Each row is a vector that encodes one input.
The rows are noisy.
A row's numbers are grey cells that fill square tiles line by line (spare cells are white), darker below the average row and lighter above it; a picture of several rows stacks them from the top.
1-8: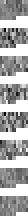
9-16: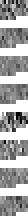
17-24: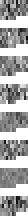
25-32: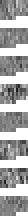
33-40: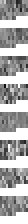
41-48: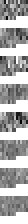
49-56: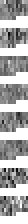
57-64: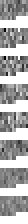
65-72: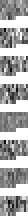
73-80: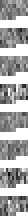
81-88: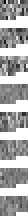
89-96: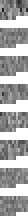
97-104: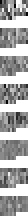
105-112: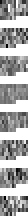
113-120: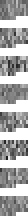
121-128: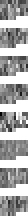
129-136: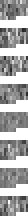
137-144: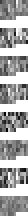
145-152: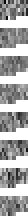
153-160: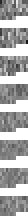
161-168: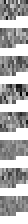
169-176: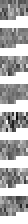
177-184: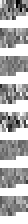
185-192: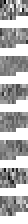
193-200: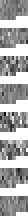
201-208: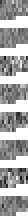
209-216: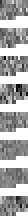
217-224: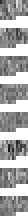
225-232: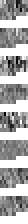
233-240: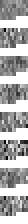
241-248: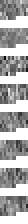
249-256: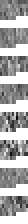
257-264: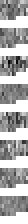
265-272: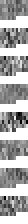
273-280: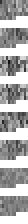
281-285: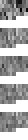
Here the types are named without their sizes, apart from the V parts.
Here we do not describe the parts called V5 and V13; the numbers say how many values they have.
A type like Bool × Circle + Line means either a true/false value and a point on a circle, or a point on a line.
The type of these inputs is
(Bool × Bool × Bool + V13) × Circle + V5.
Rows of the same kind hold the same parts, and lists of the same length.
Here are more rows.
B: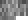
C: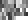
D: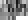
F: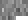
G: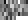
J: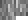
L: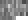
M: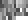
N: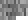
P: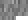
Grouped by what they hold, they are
B, J, M, N, P
C, D, F, L
G

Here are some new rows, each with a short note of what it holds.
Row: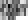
a point on a circle and a value of V13
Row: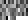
a value of V5
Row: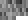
a point on a circle and three true/false values
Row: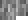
a point on a circle and three true/false values
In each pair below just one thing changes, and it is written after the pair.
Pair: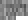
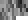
the place on the circle
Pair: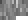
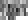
the value of V13
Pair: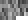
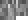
the place on the circle
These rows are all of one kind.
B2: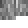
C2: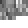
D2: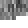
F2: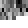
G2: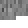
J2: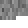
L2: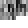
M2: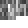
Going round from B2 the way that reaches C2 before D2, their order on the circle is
B2, J2, G2, M2, F2, C2, D2, L2.
